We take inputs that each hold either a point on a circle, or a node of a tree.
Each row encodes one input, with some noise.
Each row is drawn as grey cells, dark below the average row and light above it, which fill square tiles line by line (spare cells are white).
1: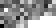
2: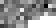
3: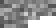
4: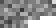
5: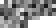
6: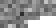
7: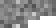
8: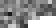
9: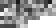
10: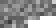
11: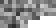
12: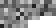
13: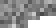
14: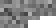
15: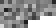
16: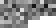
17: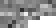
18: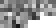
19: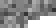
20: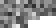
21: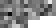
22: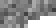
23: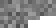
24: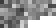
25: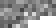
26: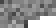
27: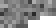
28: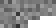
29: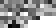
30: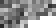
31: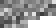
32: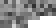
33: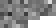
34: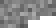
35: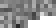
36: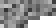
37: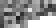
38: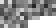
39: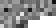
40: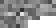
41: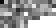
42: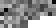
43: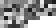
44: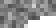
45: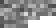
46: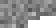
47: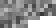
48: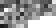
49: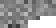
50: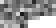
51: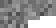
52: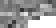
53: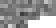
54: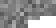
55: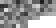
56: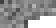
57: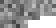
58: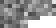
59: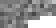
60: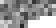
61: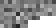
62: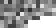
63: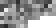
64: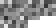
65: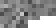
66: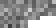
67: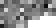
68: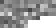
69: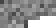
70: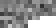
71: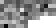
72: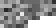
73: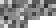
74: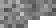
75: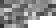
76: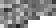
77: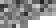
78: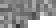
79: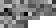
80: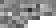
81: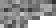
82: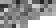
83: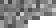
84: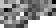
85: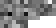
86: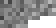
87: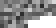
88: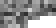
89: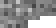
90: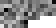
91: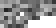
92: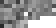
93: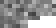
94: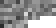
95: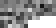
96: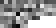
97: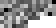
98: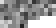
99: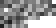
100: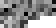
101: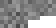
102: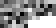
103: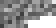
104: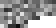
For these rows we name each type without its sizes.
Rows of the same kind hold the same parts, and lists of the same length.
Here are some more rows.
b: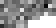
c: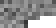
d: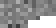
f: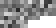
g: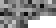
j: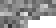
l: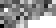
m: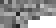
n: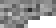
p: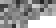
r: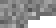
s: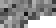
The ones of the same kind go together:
b, f, l, p
c, d, g, j, m, n, r, s

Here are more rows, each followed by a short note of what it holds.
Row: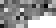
a point on a circle
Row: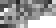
a point on a circle
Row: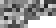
a point on a circle
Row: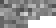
a node of a tree
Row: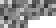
a point on a circle
